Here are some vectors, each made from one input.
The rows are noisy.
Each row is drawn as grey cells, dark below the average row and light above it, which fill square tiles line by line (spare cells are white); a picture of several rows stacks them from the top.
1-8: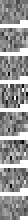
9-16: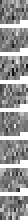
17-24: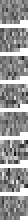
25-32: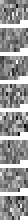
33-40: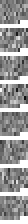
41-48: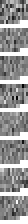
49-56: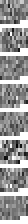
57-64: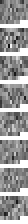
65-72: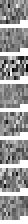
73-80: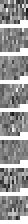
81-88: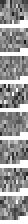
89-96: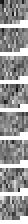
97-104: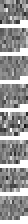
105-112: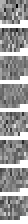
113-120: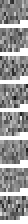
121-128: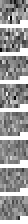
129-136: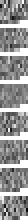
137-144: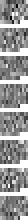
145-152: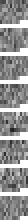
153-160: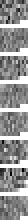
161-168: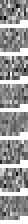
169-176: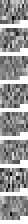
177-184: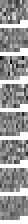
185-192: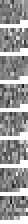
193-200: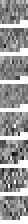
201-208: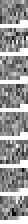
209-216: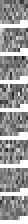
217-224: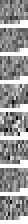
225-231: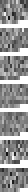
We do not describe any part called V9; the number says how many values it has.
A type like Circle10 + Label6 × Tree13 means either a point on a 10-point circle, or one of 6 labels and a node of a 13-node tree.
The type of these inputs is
Label5 × List2(Line7 + V9).
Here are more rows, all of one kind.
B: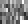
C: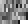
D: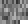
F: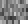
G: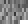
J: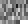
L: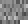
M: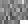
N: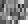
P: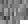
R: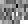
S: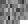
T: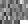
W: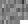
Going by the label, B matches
C, G, M and T.
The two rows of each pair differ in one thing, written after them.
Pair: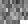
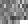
the value of V9 in item 2 of the list
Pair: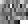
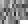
the value of V9 in item 1 of the list
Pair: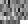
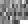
the label
